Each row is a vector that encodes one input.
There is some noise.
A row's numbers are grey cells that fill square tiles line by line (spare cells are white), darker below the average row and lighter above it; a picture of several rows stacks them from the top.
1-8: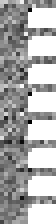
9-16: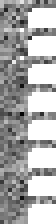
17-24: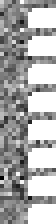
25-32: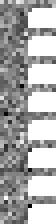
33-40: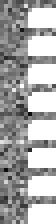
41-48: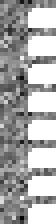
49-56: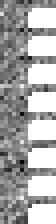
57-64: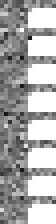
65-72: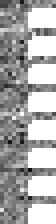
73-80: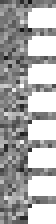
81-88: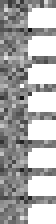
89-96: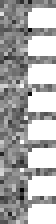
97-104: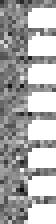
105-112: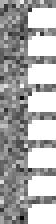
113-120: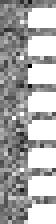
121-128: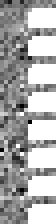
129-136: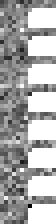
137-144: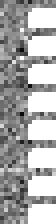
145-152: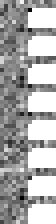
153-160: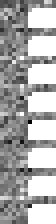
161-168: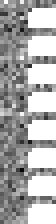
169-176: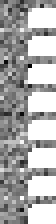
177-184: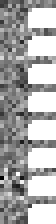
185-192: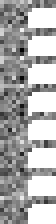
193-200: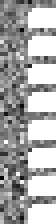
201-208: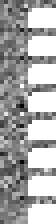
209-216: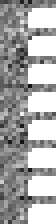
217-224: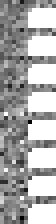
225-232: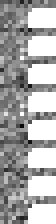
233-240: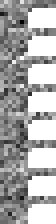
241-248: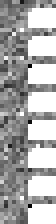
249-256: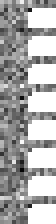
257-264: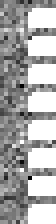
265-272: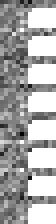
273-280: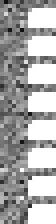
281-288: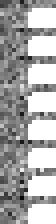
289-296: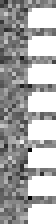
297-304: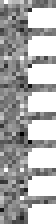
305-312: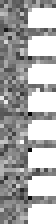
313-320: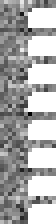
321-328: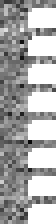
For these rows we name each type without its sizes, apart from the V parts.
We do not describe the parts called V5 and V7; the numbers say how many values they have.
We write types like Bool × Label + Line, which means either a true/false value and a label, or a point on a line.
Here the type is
Label × Label + Unit + V5 × V7.
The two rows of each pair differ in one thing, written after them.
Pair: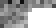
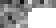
the value of V5
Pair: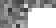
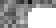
the value of V5
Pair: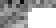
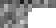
the value of V5
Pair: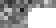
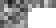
the value of V7
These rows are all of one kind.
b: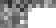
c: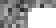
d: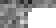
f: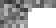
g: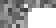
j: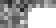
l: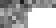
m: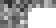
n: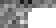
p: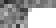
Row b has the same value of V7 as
d, j, m and n.
